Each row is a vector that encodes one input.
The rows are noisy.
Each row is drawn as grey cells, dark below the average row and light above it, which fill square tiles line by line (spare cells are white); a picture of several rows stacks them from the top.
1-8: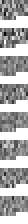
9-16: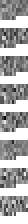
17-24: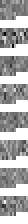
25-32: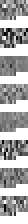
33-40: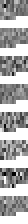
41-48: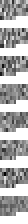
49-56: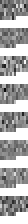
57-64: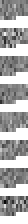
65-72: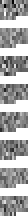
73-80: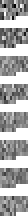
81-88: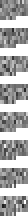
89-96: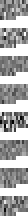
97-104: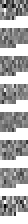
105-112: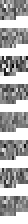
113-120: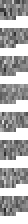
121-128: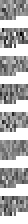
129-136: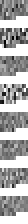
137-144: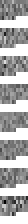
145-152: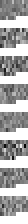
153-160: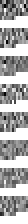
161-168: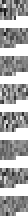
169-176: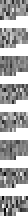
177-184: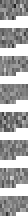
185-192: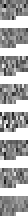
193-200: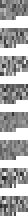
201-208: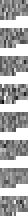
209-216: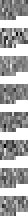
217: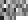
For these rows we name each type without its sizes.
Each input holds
a point on a line and a true/false value, together with either a point on a circle, or a fixed value.
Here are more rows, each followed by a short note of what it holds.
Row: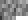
a point on a circle, a point on a line and a true/false value
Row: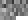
a point on a line and a true/false value
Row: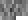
a point on a line and a true/false value
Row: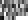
a point on a circle, a point on a line and a true/false value
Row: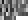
a point on a circle, a point on a line and a true/false value
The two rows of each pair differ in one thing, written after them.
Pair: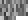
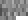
the true/false value
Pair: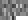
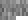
the place on the line
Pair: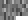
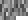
the place on the circle
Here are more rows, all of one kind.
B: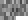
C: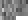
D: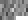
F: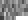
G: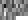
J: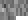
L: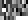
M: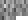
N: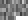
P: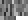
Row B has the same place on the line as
D and F.
